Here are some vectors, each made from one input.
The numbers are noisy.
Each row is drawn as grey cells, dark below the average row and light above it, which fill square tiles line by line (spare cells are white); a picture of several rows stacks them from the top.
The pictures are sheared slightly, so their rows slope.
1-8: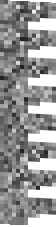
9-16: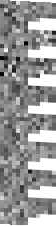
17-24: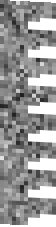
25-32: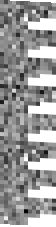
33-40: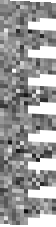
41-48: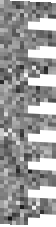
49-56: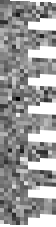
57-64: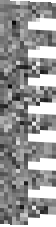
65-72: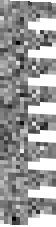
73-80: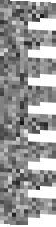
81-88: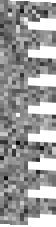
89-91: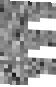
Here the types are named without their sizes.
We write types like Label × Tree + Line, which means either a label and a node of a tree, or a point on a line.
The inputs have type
List(Line) + Tree.
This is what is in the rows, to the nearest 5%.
About 30% of them hold a node of a tree. The rest are lists of points on a line.
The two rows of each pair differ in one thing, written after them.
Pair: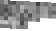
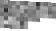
the place on the line in item 2 of the list
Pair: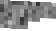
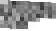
the place on the line in item 1 of the list
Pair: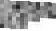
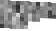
the place on the line in item 2 of the list
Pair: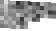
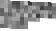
the place on the line in item 1 of the list
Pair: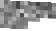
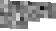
the place on the line in item 2 of the list
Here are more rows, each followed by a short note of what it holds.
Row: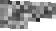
a node of a tree
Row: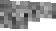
a list of one item
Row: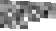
a node of a tree
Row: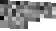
the empty list
